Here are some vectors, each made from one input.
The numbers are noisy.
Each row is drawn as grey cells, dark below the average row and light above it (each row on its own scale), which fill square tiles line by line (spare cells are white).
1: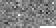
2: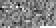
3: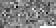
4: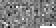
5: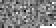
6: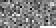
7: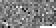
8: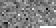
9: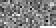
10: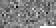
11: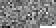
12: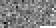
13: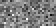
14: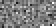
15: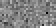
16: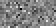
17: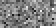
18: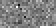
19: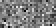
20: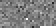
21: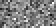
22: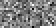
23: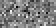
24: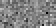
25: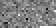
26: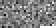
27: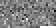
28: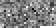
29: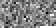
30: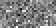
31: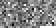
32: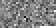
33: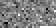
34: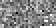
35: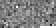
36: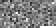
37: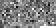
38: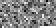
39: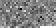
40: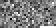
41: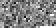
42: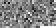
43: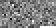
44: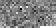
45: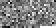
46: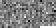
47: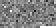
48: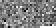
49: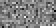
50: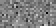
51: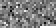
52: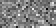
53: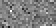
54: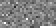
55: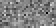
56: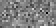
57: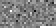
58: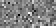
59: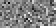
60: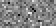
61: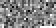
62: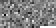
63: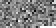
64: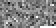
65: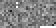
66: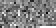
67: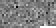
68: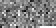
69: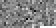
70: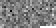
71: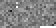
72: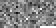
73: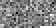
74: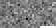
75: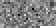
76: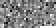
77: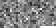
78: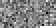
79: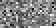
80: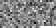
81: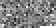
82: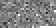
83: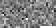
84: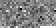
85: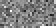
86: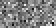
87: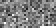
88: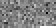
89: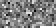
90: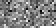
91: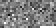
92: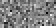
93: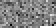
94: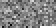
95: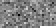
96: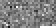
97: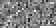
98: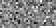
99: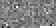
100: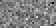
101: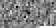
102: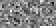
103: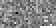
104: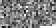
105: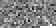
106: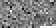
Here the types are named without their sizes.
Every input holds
a point on a circle and a label.
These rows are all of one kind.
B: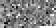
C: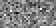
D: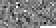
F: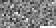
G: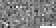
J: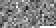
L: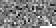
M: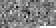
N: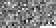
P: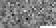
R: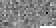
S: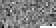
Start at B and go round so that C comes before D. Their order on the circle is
B, L, R, C, S, M, J, G, D, N, P, F.
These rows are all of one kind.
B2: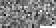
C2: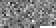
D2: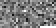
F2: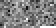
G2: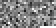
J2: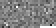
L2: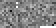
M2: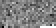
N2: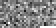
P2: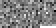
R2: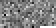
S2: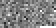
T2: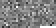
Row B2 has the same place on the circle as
G2, N2 and R2.
